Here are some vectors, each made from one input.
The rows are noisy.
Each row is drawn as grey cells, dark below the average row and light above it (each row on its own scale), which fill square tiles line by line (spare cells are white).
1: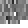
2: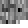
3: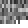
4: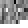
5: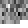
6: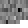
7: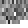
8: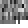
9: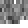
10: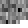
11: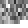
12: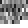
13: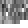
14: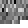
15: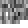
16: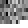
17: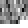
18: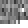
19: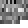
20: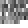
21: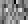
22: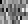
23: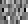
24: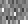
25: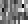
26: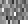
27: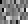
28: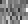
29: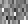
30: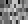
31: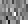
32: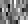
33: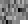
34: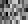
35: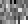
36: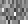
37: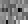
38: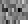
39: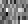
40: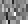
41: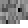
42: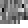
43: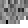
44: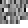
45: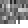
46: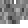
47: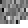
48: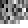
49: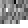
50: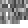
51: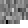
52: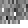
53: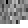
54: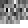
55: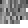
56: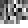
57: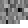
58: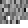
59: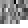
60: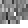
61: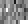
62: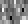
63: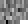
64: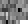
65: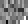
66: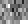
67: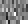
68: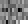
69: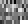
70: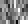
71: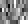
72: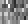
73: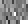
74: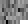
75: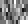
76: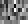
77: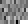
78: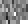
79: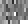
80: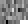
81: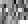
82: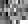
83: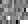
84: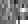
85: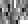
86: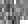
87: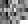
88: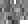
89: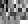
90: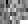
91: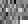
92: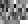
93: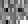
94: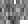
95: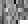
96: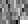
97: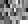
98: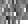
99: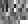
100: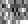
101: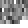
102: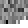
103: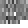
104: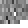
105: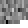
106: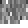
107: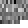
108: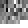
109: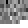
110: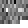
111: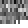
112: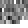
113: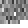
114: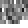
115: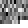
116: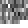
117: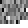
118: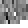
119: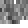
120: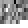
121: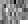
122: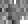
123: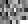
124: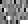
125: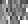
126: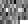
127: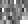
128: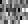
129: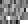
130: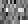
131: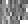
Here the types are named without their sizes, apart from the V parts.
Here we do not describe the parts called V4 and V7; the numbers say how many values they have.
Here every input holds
a value of V7, together with either a point on each of two lines, or a true/false value and a value of V4.
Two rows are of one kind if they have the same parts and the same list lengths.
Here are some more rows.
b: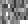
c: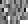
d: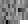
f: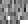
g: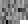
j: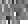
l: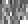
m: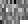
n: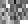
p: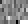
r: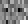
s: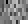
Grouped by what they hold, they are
b, j, l, n, r
c, d, f, g, m, p, s

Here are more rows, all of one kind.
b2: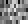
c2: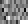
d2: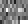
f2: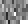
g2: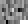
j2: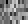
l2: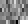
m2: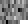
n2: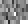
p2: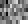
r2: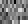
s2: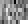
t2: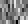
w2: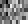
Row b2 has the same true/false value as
g2, j2, l2 and s2.
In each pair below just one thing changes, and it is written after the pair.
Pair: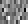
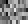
the value of V7
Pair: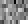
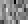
the value of V4
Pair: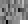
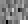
the true/false value
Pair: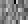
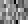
the true/false value
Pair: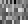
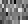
the true/false value
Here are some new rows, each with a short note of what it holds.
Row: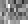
a point on each of two lines and a value of V7
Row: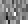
a true/false value, a value of V4 and a value of V7
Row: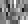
a true/false value, a value of V4 and a value of V7
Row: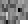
a point on each of two lines and a value of V7
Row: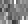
a point on each of two lines and a value of V7
